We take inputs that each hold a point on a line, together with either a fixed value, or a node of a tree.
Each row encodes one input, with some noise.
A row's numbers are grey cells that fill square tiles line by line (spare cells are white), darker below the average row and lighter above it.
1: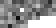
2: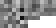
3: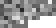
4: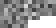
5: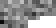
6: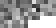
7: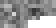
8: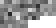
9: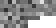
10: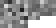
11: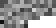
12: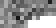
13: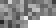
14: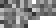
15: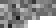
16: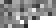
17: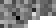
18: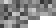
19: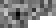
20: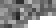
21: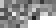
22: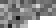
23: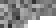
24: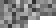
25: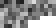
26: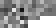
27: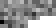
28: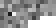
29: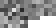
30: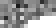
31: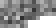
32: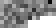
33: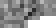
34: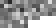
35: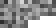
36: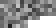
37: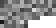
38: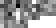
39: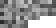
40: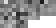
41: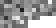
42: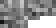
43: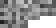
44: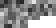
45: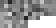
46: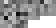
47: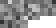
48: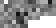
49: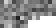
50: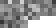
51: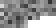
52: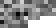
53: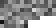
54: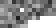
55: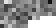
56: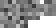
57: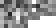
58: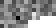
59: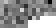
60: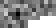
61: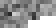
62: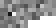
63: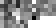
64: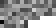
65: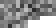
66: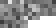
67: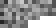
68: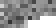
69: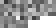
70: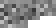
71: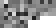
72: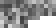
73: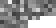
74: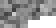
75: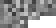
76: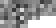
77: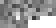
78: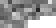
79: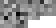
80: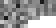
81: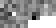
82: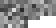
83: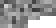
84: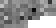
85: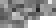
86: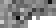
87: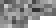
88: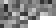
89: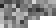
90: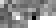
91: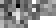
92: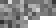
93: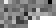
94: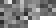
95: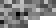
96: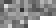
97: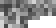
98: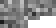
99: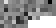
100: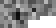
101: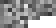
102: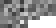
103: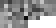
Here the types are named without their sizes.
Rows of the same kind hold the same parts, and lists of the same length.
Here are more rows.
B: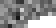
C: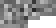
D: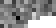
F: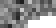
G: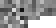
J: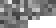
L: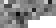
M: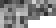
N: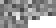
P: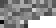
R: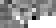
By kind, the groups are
B, C, D, F, G, L, M, N, R
J, P

